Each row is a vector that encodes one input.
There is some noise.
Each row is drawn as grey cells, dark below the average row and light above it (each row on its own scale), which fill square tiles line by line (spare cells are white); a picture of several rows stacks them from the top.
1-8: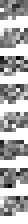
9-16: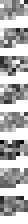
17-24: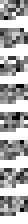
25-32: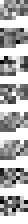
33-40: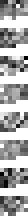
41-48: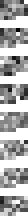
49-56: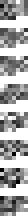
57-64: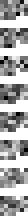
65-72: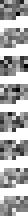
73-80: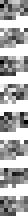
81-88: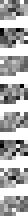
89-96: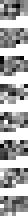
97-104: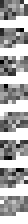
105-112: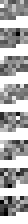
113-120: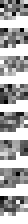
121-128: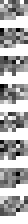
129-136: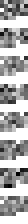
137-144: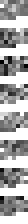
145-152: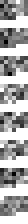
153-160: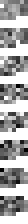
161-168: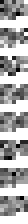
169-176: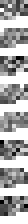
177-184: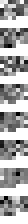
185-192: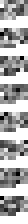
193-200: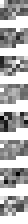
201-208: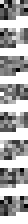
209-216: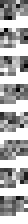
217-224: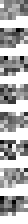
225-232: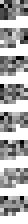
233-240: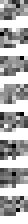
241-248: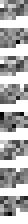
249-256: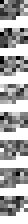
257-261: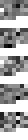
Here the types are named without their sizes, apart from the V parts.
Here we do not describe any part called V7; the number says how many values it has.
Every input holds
either a node of each of two trees, or a true/false value and a value of V7.
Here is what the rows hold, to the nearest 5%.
About 40% of them hold a node of each of two trees. The rest hold a true/false value and a value of V7.
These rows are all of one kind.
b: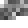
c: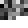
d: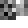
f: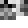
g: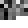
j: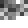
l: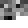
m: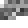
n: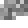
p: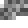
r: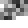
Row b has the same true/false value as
m, n, p and r.
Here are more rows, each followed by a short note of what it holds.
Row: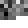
a true/false value and a value of V7
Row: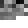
a node of each of two trees
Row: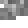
a true/false value and a value of V7
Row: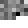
a node of each of two trees
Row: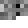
a node of each of two trees
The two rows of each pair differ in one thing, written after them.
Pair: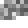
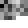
the true/false value
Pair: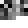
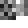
the value of V7
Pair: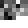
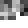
the value of V7
